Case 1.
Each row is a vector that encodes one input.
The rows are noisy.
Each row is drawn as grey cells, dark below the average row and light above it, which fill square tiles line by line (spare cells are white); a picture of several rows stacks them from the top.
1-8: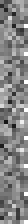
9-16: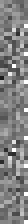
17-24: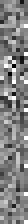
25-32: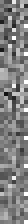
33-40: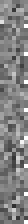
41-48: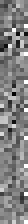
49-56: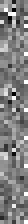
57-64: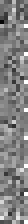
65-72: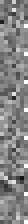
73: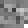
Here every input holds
a point on a 14-point circle.
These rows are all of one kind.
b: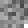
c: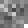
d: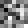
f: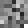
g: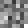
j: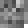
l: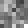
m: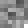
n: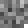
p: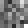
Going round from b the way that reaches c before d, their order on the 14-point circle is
b, m, l, c, n, p, d, f, g, j.
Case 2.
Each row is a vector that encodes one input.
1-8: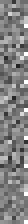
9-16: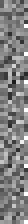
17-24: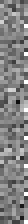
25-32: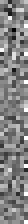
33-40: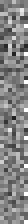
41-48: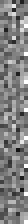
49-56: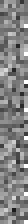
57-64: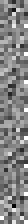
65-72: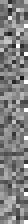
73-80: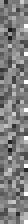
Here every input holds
one of 9 labels.
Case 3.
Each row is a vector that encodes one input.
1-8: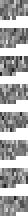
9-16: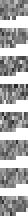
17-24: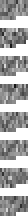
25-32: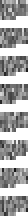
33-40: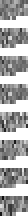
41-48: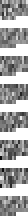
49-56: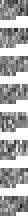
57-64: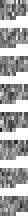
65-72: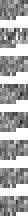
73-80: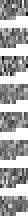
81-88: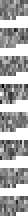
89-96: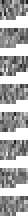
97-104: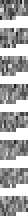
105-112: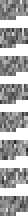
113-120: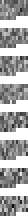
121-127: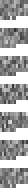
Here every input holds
one of 7 labels.
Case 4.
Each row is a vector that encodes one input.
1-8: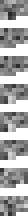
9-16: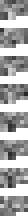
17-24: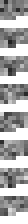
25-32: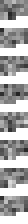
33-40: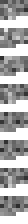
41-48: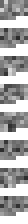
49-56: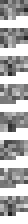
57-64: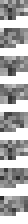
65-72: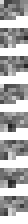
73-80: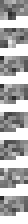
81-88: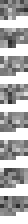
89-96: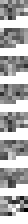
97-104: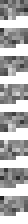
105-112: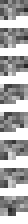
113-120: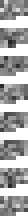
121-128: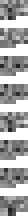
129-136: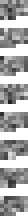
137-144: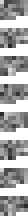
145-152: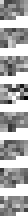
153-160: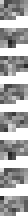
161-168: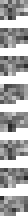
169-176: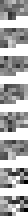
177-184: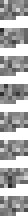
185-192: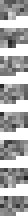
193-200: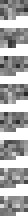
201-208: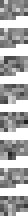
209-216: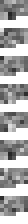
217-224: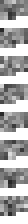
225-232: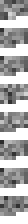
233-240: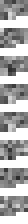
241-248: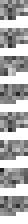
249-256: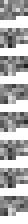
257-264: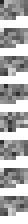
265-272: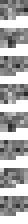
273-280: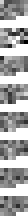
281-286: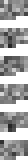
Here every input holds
either a fixed value, or three true/false values.
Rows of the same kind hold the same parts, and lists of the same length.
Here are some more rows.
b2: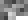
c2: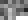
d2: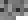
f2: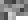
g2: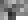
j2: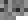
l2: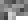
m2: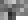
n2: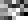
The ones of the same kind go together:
b2, c2, d2, f2, g2, j2, l2, m2
n2

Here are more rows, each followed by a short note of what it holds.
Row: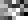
a fixed value
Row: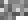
three true/false values
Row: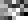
a fixed value
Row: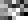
a fixed value
